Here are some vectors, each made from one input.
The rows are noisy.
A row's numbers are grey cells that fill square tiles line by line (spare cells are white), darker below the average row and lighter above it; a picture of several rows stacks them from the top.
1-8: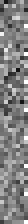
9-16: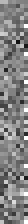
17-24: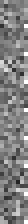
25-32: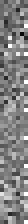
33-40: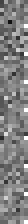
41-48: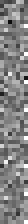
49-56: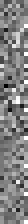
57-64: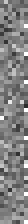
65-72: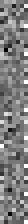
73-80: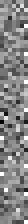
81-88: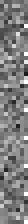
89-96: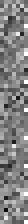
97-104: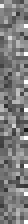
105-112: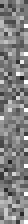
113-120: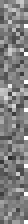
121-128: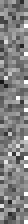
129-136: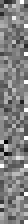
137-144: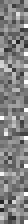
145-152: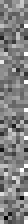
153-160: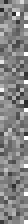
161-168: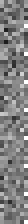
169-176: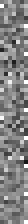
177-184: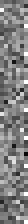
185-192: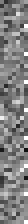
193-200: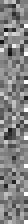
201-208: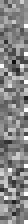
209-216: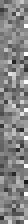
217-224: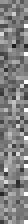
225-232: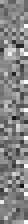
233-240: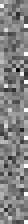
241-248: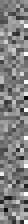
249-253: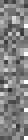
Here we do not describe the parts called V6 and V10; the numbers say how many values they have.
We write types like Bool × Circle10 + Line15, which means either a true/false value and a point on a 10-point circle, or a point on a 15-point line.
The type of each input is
Bool × Line8 × V6 + Label8 × V10.
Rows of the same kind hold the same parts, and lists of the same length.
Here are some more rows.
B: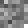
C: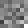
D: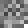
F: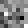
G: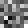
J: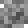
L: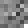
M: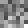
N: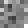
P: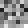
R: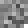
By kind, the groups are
B, J, L, M, N, R
C, D, F, G, P

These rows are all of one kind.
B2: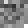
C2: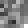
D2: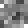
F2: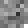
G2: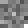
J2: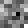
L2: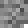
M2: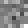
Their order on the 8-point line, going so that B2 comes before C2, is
B2, J2, L2, M2, C2, D2, G2, F2.
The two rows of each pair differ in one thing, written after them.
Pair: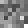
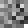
the value of V6
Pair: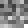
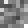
the place on the 8-point line
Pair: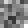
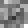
the value of V6
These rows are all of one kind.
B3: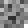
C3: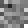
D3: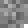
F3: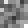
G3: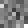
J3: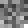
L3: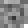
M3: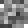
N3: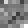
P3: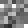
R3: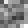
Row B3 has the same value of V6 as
C3, F3, J3 and L3.
